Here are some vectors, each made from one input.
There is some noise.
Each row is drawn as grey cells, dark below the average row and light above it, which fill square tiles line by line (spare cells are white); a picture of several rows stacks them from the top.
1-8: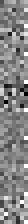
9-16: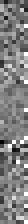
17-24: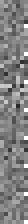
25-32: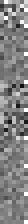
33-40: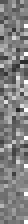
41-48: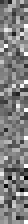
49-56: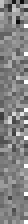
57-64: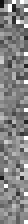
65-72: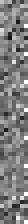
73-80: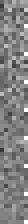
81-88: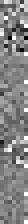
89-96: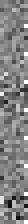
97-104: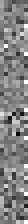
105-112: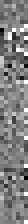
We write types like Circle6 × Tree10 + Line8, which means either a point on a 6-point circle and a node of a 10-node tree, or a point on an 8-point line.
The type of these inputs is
Bool × Line5 × Line5 × Line5 × Line5.
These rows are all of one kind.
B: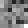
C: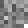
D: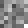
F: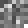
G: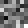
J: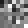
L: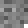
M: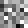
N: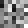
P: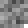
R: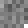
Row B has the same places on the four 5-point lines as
J, N and P.
